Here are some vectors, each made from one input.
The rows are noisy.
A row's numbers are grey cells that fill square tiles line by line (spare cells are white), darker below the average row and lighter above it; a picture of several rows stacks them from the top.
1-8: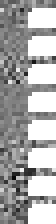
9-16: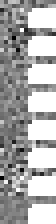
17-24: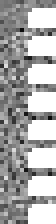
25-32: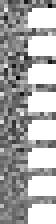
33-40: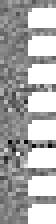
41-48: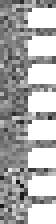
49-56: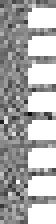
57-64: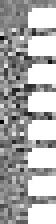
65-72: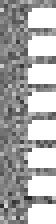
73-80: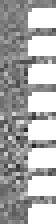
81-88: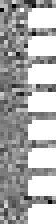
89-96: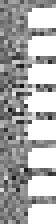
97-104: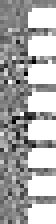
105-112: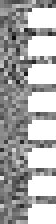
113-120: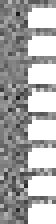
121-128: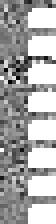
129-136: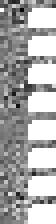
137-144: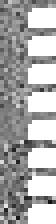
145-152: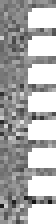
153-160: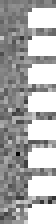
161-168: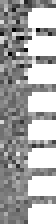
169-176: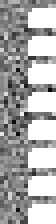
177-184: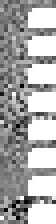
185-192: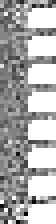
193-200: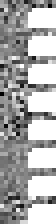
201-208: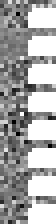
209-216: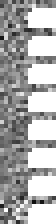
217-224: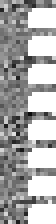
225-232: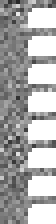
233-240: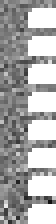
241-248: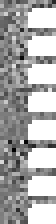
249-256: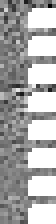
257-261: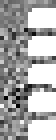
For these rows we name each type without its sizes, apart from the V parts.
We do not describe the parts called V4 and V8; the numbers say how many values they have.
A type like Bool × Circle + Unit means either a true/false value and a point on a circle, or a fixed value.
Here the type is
Bool × Line + (Circle + V8) × V4.
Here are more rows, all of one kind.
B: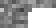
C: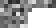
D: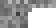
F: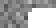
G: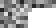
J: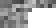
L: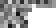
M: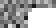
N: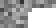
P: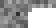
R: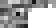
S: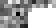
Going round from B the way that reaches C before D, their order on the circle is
B, L, C, D, F, N, J, R, S, G, P, M.
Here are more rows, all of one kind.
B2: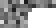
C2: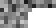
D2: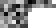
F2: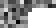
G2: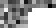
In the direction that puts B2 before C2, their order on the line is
D2, F2, G2, B2, C2.
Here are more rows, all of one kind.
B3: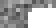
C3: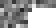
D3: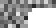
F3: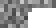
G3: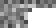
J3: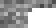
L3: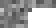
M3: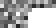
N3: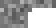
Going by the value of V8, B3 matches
D3 and N3.
